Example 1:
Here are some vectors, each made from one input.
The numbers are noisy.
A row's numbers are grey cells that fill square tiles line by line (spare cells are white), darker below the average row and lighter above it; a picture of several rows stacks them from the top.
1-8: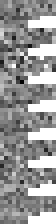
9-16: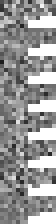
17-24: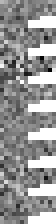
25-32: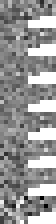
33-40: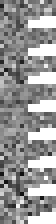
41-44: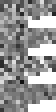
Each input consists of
a point on a 9-point line.
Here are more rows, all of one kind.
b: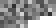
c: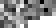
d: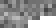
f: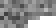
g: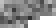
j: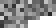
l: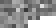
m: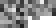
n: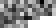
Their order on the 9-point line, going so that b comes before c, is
g, n, f, b, j, m, d, c, l.
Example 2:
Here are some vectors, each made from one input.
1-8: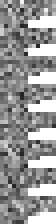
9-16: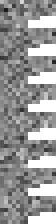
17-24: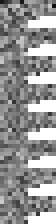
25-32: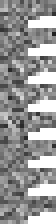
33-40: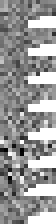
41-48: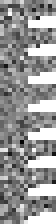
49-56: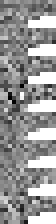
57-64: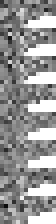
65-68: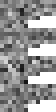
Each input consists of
one of 6 labels.
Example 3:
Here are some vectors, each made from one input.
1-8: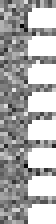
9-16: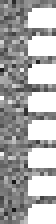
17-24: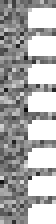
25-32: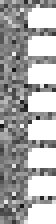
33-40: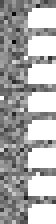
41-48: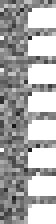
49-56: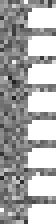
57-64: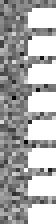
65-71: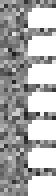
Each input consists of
a point on a 3-point line and a point on a 9-point line.
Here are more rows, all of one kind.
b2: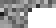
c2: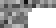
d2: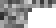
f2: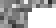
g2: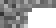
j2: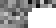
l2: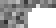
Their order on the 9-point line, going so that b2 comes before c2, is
j2, f2, d2, b2, g2, c2, l2.
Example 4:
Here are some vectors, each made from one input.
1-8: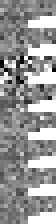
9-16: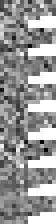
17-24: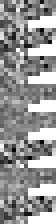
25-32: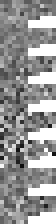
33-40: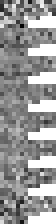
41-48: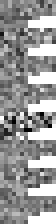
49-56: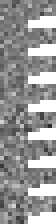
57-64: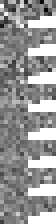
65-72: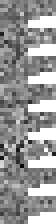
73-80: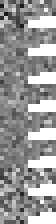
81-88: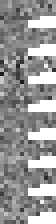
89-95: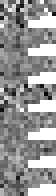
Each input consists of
a point on a 17-point line.
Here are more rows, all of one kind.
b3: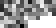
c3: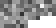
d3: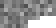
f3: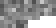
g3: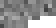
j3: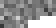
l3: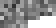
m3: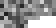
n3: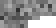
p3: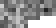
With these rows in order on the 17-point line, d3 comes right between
l3 and m3.
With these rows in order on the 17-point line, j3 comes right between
f3 and g3.
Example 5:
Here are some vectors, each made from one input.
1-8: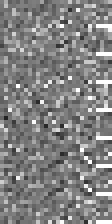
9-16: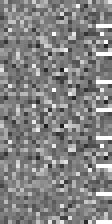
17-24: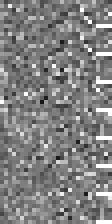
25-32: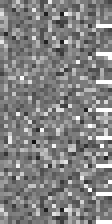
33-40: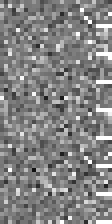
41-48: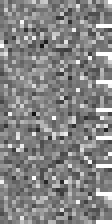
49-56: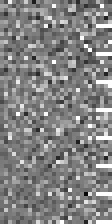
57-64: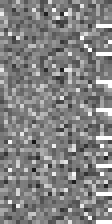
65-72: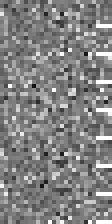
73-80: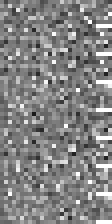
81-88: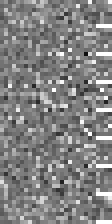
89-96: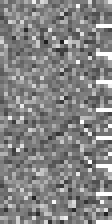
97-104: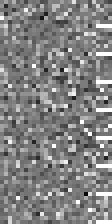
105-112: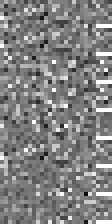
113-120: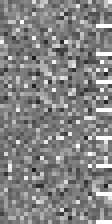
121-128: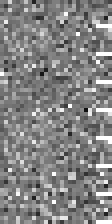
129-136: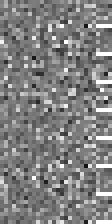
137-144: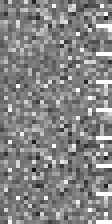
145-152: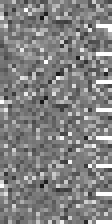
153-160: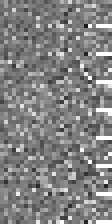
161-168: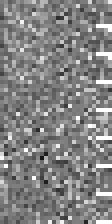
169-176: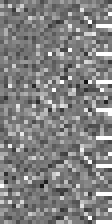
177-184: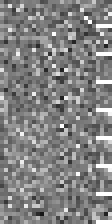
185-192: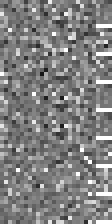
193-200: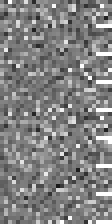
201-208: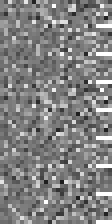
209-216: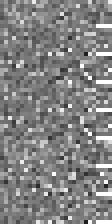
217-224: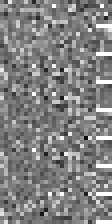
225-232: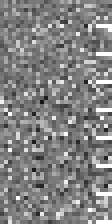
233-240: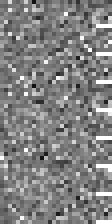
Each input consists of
a point on a 9-point circle.
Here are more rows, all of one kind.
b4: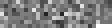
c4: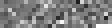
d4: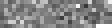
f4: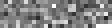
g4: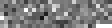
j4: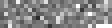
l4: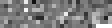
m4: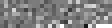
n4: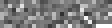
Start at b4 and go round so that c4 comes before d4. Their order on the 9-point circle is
b4, g4, l4, f4, c4, d4, j4, m4, n4.
